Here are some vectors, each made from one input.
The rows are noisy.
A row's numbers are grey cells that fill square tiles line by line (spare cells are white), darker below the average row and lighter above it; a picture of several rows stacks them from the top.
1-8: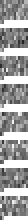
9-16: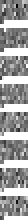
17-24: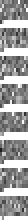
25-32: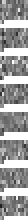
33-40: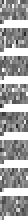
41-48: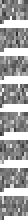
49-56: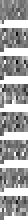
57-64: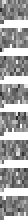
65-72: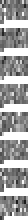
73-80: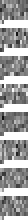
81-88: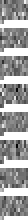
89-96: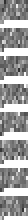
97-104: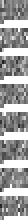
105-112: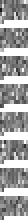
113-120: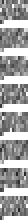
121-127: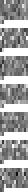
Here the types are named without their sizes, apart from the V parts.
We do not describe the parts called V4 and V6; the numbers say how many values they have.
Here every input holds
either a point on each of two lines, or three true/false values and a value of V6, or a value of V4.
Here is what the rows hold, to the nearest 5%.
About 15% of them hold a point on each of two lines. About 60% of them hold three true/false values and a value of V6. The rest hold a value of V4.
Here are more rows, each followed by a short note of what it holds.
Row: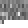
three true/false values and a value of V6
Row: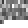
a value of V4
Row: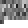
a point on each of two lines
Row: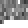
a value of V4
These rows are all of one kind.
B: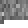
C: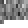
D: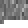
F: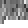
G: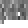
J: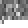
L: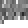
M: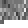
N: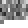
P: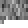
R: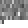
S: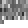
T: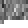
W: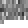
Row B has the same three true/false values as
D, M and T.
